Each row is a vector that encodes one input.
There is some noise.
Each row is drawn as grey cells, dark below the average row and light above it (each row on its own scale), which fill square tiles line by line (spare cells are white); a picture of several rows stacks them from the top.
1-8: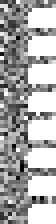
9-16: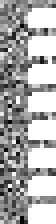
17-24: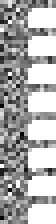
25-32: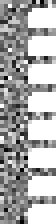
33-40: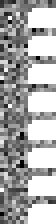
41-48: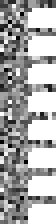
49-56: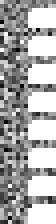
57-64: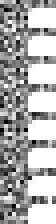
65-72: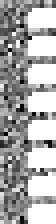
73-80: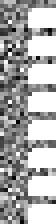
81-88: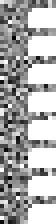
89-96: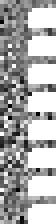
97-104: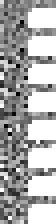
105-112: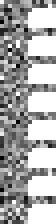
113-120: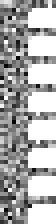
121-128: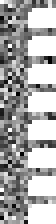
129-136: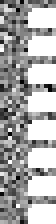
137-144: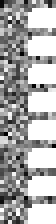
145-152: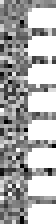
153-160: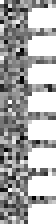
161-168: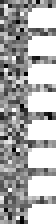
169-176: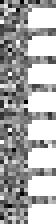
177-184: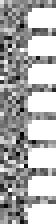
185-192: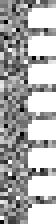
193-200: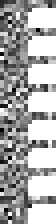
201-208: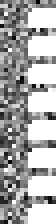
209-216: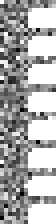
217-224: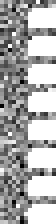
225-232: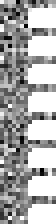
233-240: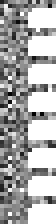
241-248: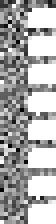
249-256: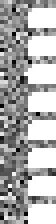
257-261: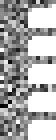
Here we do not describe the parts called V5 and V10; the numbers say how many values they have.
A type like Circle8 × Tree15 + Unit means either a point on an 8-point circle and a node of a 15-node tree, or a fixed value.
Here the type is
Bool × (Line12 + V5) + Line8 + V10.
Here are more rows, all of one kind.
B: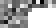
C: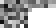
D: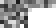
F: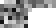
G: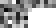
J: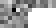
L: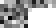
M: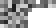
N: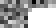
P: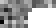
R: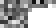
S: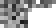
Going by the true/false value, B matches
J and M.
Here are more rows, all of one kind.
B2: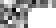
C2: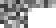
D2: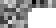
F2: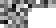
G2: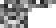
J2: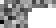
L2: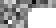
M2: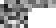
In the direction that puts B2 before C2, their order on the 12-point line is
B2, L2, D2, G2, M2, C2, F2, J2.
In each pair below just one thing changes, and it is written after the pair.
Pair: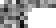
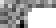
the true/false value
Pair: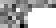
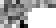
the true/false value
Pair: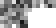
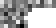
the true/false value
